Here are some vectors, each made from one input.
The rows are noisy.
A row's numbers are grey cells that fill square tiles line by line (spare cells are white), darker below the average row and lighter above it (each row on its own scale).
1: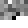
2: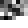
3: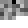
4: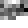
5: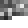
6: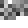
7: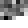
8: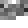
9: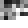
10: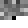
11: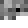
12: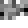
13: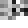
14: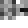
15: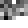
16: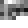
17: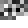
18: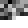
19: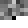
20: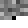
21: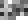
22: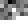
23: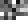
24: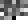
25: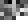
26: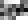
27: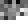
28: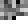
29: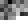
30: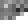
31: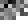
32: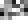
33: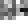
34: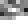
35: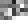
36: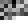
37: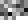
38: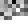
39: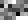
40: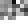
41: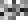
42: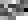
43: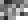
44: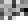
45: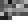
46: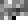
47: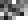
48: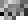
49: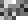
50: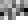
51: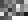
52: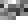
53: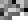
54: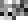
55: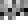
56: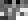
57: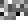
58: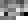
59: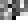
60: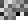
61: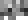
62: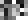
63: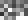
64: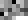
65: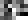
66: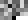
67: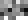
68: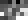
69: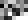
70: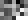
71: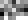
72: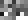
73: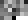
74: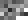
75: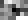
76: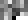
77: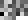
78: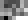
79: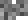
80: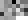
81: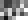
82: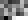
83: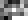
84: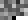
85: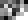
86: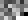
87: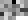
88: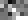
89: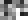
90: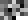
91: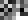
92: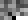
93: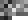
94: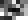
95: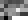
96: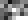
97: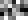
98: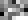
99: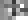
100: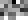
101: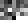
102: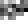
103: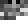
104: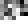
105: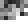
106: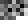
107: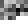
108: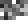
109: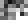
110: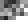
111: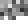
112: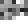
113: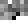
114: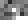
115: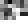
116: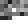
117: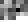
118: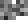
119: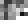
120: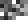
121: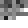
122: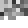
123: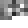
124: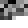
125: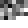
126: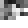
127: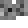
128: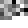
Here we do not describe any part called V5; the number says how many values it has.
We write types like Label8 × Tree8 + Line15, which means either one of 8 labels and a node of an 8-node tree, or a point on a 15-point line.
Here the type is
Bool × (Line8 + V5).
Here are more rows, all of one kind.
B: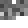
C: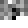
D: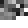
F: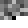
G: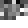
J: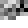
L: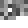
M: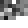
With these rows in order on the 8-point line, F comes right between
C and G.
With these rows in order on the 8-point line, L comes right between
D and M.
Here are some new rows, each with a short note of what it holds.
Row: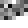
a point on an 8-point line and a true/false value
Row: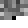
a point on an 8-point line and a true/false value
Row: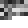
a true/false value and a value of V5
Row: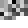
a true/false value and a value of V5
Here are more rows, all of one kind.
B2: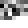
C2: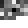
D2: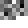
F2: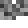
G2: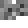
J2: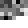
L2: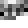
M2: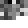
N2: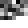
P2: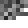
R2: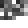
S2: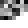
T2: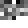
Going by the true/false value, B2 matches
L2 and S2.
